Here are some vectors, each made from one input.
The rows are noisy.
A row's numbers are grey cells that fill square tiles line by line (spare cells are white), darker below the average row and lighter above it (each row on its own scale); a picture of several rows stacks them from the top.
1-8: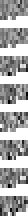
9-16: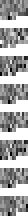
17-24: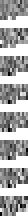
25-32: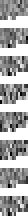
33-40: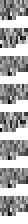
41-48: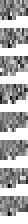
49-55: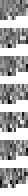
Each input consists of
either a point on a 6-point circle, or one of 6 labels.
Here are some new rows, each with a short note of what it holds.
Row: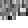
one of 6 labels
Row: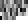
a point on a 6-point circle
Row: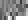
a point on a 6-point circle
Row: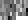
one of 6 labels
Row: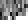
a point on a 6-point circle
